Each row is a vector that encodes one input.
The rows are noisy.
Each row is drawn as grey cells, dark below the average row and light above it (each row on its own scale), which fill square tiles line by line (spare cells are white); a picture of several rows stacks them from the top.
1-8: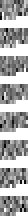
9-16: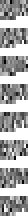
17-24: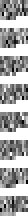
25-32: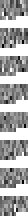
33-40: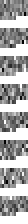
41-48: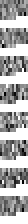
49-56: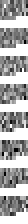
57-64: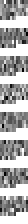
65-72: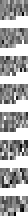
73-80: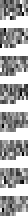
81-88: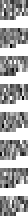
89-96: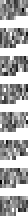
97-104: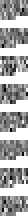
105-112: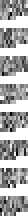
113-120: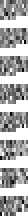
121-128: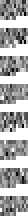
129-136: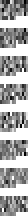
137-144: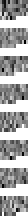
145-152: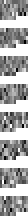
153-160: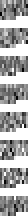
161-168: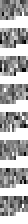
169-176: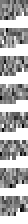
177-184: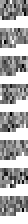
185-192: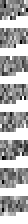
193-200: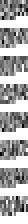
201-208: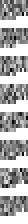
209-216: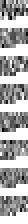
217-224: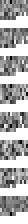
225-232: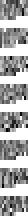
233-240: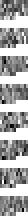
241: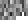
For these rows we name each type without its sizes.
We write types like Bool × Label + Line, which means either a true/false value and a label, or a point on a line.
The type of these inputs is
(Bool × Bool × Bool × Bool + Label) × Tree.
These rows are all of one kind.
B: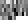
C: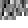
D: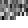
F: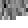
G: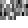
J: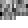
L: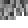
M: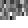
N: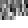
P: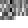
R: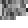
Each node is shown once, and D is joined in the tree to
N.
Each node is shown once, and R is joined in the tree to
F and P.
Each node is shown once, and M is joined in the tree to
B and F.
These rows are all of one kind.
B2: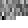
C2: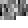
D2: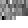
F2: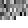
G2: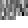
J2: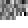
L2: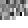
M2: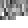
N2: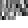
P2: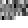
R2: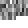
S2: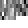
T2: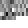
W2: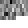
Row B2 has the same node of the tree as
G2, N2 and S2.
